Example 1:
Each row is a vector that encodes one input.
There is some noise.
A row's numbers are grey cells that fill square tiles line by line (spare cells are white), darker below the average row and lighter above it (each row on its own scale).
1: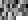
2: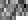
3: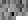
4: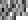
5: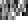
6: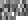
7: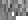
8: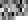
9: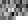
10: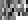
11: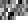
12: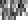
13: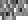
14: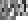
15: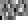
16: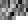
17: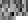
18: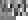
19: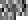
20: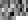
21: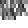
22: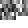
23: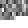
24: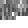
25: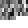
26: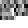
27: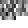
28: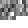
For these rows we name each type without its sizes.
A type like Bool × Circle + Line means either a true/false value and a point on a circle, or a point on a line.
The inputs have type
Line.
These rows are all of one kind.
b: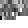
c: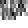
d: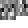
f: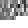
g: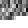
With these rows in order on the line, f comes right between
c and d.
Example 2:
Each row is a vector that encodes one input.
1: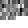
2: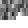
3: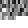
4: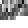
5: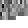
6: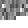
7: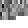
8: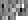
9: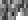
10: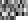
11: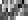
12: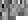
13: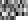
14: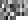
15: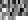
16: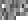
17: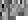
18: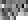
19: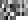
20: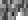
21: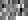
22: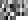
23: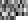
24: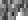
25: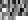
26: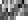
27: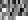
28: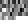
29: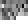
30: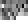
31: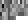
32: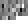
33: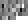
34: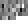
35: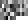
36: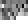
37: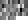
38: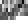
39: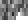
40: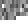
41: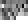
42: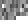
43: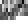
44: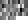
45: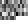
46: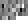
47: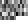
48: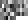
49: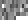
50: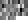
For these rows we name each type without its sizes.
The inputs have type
Line.
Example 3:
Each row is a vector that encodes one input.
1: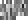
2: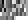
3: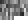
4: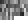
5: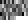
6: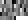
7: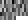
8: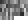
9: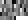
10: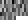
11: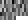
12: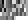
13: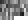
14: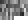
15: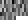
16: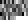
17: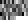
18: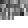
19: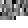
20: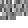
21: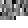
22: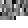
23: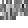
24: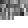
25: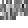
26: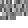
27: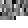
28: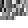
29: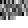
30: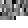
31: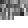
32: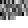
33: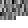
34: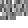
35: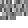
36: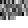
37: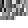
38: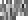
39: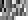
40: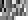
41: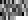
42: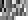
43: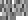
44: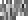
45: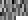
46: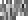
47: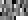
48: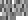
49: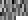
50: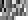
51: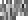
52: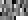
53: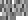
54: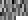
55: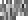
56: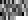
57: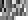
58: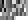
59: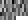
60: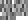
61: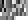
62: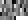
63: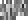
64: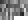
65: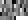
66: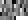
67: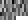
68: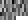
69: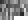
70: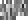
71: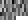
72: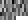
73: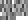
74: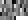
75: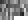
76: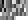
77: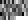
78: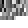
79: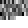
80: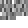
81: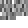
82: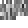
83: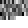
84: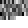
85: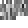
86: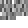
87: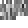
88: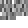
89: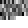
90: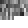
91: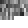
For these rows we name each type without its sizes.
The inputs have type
Line.
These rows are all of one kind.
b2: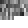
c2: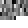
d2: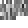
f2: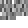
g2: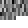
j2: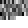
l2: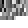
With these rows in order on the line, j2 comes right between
b2 and g2.
